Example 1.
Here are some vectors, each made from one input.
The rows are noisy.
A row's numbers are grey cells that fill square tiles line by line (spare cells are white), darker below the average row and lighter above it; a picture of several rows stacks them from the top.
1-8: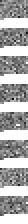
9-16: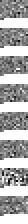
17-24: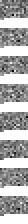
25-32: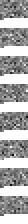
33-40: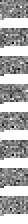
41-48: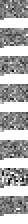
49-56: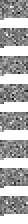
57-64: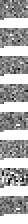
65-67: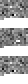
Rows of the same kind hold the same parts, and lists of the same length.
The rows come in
3 kinds.
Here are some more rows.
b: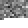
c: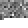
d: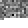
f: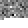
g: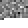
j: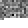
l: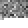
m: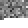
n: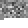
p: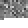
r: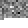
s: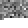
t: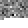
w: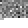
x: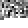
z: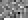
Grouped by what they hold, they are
b, c, g, m, n, p, r, s, w, z
d, f, j, l, t
x

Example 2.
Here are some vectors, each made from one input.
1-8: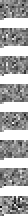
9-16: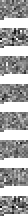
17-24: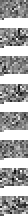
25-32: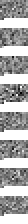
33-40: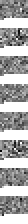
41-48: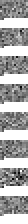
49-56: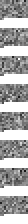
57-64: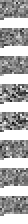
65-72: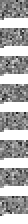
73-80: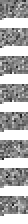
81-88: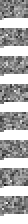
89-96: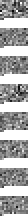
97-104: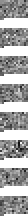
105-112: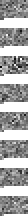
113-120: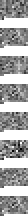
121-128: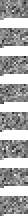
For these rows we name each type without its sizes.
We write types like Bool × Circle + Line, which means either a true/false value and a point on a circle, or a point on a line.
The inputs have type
(Bool × Bool × Bool × Bool + Unit) × Circle.
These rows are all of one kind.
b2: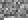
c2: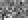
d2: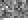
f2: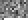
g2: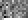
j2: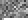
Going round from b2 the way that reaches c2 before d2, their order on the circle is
b2, f2, g2, j2, c2, d2.
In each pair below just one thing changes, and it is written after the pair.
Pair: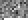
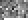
one of the four true/false values
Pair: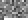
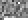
the place on the circle
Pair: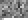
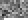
the place on the circle
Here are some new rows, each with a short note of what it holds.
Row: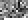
a point on a circle
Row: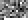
a point on a circle
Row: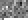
a point on a circle and four true/false values
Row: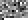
a point on a circle
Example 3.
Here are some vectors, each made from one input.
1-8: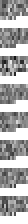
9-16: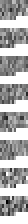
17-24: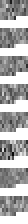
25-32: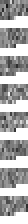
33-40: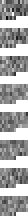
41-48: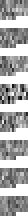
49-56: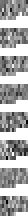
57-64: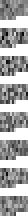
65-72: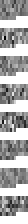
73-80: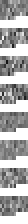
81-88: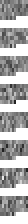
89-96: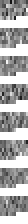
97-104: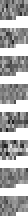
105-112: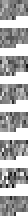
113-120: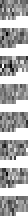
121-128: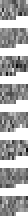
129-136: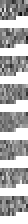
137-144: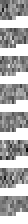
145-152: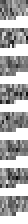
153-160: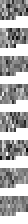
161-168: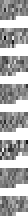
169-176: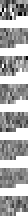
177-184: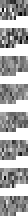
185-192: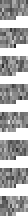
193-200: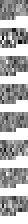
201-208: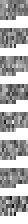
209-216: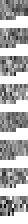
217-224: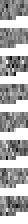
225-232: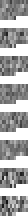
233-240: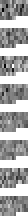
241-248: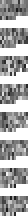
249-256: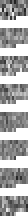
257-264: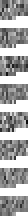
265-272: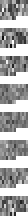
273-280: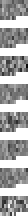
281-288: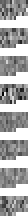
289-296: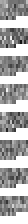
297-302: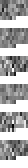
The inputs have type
Bool × Label8.
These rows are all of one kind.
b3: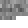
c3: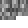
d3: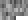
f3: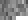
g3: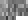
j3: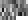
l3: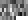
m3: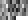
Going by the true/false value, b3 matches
c3 and f3.
